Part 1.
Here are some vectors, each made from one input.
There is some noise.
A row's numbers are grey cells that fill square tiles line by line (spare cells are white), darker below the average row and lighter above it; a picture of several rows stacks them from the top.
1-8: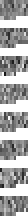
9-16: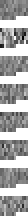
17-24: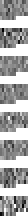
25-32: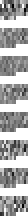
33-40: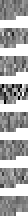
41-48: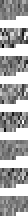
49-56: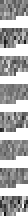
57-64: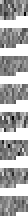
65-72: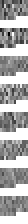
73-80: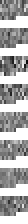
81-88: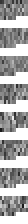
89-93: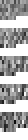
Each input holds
either a point on a 13-point circle, or a fixed value.
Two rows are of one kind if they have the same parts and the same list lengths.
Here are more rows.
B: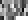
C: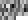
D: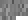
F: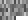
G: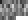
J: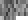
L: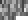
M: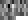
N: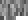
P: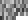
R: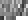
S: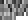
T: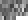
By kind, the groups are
B, D, F, G, J, L, M, N, R, S
C, P, T

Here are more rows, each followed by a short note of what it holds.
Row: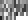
a point on a 13-point circle
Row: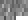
a point on a 13-point circle
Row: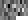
a point on a 13-point circle
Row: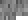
a point on a 13-point circle
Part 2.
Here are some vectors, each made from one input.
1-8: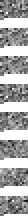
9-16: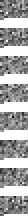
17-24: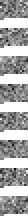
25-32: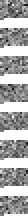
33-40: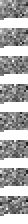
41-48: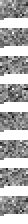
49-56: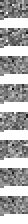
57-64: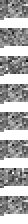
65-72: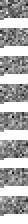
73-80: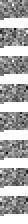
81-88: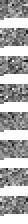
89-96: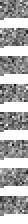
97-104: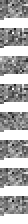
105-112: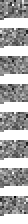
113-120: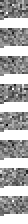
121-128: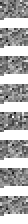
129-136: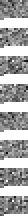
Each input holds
four true/false values.
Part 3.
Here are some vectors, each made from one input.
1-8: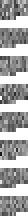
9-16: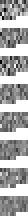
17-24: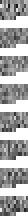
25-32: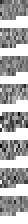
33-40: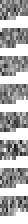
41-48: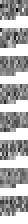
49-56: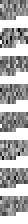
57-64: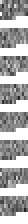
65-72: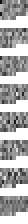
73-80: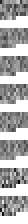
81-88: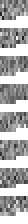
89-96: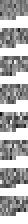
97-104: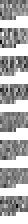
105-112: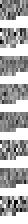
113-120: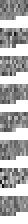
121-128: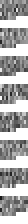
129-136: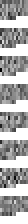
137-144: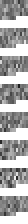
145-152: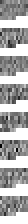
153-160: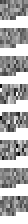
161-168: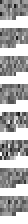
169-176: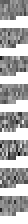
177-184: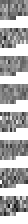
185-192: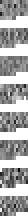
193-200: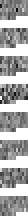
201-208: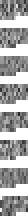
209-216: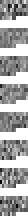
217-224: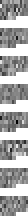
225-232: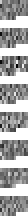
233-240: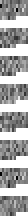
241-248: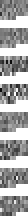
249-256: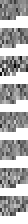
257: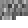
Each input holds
four true/false values.
